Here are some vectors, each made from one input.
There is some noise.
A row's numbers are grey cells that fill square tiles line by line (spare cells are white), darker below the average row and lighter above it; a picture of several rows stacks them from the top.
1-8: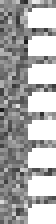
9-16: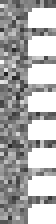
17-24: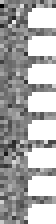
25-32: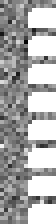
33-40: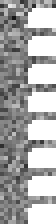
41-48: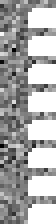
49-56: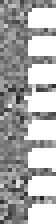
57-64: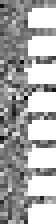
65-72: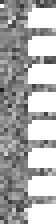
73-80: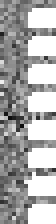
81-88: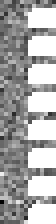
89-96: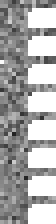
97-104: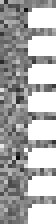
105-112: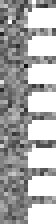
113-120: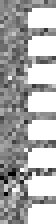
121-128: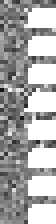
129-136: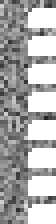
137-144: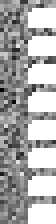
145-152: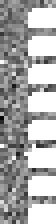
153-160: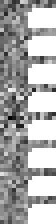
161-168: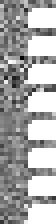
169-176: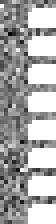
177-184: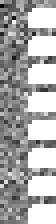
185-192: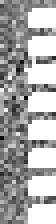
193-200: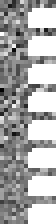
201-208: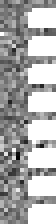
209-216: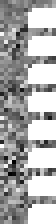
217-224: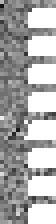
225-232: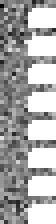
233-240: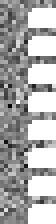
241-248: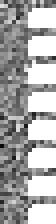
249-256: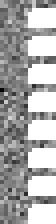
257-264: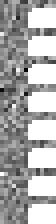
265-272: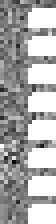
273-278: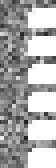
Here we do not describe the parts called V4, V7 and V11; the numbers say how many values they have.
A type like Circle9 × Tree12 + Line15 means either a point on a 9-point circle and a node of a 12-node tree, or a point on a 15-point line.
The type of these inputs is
(Line5 + V7) × V4 × V11 + List2(Line6).
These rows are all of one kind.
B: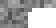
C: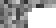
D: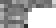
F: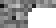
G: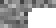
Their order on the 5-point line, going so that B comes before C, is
D, B, F, C, G.
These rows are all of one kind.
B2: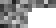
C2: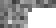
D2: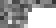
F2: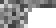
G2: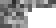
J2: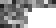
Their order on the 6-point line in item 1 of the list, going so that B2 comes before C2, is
F2, B2, J2, D2, C2, G2.
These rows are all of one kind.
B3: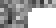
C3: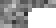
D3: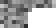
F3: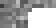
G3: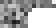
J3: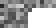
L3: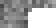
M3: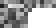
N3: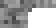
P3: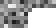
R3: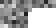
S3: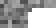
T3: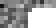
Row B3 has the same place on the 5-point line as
D3, J3, M3 and N3.
